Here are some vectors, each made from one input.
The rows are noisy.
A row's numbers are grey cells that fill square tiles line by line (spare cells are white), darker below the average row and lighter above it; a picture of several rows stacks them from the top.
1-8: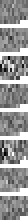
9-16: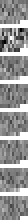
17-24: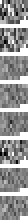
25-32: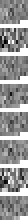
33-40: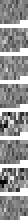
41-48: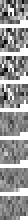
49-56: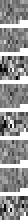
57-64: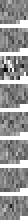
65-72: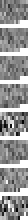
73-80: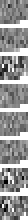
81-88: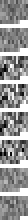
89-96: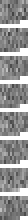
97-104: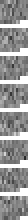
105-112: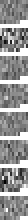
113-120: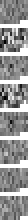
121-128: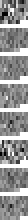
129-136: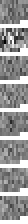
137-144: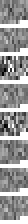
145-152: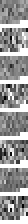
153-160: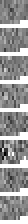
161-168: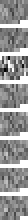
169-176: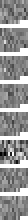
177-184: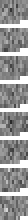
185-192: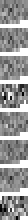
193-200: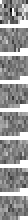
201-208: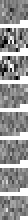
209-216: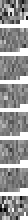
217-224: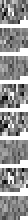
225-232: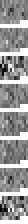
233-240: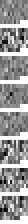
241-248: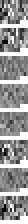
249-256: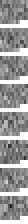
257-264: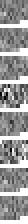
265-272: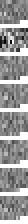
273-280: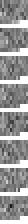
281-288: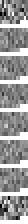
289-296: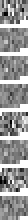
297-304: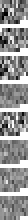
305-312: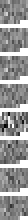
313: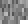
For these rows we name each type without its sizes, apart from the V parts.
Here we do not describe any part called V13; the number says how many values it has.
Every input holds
either a fixed value, or a label and a value of V13, or four true/false values.
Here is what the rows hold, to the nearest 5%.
A few of them hold a fixed value. About 25% of them hold a label and a value of V13. The rest hold four true/false values.
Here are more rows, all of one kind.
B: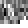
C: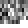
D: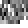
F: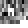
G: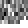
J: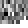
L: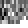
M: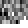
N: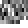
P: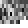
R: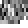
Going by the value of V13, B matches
D, G, N and R.
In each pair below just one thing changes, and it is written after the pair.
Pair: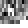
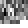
the label
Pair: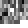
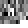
the value of V13
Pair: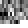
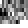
the value of V13
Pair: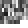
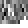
the value of V13
